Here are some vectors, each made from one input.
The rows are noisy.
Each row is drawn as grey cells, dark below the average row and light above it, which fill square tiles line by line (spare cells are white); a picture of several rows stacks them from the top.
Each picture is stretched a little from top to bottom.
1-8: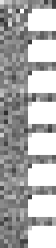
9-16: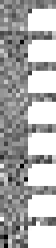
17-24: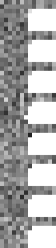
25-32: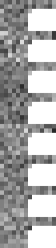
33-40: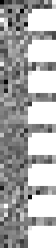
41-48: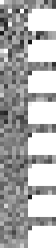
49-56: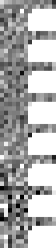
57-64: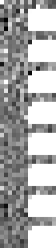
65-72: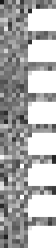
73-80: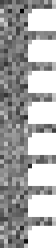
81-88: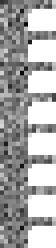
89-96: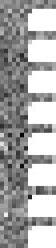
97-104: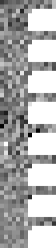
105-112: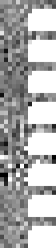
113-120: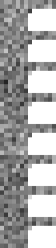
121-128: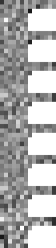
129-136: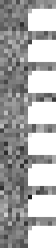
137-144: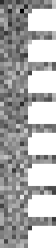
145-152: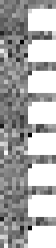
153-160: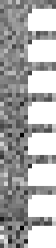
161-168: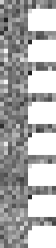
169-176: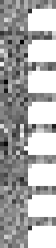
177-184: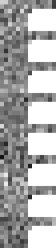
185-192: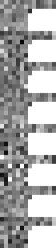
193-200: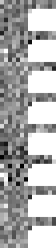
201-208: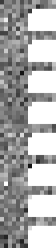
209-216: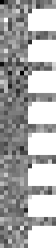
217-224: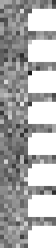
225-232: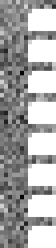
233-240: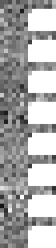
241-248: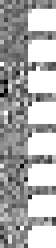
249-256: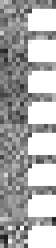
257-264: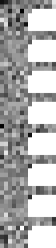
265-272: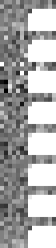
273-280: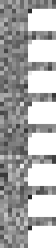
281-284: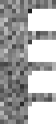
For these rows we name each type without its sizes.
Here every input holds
either a fixed value, or a node of a tree, or three true/false values.
